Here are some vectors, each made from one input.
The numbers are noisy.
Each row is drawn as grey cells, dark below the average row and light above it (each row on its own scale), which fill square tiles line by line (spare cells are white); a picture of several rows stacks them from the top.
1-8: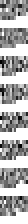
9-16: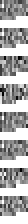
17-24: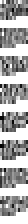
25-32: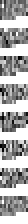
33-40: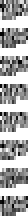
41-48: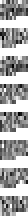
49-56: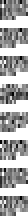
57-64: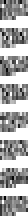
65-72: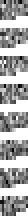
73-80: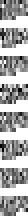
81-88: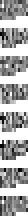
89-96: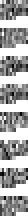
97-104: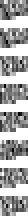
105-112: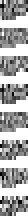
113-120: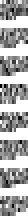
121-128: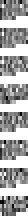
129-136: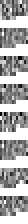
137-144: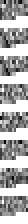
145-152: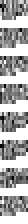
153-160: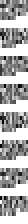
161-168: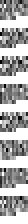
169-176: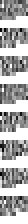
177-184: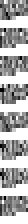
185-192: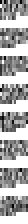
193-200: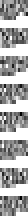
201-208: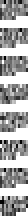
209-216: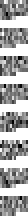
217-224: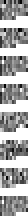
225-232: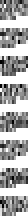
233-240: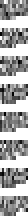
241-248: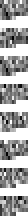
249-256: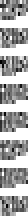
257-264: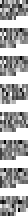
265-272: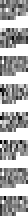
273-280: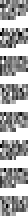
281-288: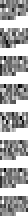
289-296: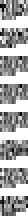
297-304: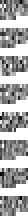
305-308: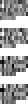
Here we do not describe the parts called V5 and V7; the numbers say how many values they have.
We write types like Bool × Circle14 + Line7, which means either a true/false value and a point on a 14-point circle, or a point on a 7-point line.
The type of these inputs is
Bool × Tree12 × V5 × V7 + Circle11 + Unit.
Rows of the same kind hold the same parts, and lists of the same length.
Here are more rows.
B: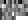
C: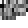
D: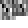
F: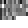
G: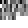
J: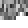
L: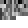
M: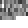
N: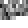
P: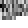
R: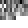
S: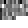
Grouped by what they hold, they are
B, F, G, L, M, R, S
C, D, N, P
J

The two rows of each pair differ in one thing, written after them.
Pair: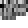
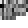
the value of V5
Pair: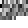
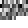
the node of the tree
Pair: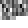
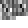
the node of the tree
